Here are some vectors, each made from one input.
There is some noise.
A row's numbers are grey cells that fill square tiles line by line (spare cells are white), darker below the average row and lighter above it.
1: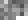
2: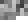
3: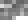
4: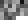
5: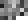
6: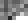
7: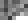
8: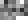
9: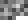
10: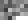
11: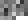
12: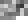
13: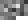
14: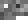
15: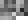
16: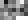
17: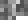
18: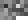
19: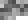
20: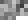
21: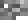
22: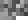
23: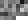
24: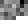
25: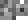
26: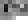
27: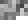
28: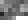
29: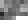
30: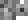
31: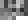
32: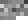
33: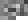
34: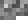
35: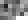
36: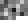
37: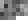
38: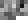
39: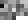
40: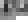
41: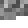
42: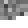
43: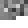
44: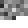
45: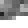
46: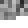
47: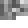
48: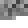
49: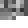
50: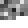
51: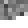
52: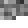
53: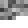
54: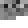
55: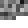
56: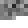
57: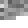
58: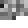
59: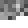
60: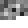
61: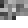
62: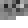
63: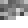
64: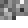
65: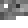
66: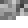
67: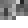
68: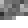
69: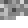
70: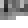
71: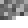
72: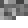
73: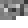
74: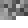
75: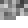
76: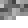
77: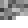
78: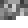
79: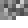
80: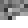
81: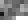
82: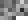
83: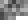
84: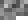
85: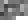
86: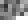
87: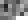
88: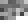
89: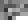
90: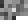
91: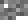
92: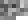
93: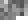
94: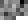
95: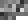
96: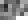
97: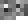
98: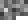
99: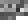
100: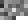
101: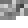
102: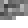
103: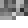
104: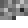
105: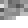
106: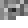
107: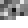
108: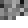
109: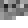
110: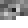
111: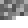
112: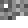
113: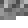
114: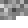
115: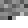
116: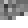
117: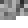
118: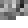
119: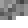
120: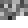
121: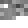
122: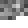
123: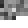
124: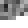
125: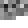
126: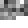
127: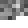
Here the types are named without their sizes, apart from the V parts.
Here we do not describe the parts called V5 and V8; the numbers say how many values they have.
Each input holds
a value of V8, together with either a point on a line and a true/false value, or a value of V5.
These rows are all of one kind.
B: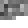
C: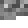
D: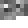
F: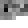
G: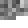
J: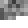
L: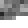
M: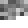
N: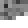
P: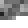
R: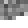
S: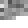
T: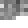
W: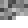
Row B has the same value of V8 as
J, L and P.
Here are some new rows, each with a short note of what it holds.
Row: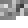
a point on a line, a true/false value and a value of V8
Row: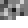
a point on a line, a true/false value and a value of V8
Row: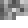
a value of V5 and a value of V8
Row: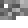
a value of V5 and a value of V8
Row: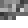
a point on a line, a true/false value and a value of V8
